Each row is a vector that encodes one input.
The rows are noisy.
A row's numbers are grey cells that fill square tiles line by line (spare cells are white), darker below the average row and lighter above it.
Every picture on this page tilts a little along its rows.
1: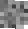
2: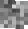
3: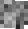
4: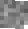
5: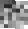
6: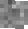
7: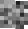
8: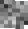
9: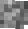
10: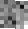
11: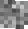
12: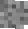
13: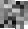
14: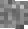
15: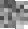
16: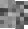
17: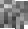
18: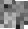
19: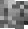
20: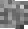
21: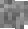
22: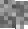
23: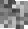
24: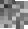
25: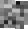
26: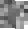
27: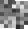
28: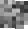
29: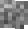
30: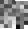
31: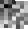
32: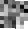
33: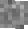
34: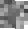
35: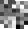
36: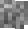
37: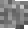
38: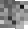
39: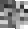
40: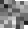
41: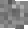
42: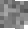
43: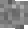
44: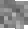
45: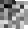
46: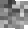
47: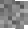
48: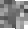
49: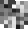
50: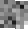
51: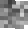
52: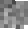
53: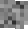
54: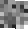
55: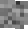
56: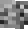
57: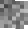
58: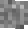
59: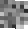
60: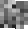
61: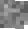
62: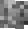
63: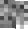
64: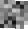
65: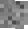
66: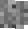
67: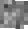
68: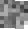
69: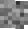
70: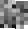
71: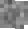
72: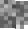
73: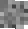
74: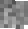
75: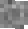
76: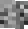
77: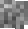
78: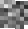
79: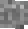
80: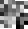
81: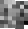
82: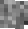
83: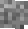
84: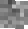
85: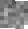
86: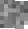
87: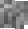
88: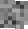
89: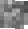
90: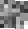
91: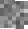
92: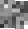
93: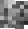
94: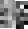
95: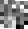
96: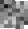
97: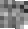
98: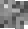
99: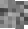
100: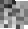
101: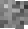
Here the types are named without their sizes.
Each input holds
a label.
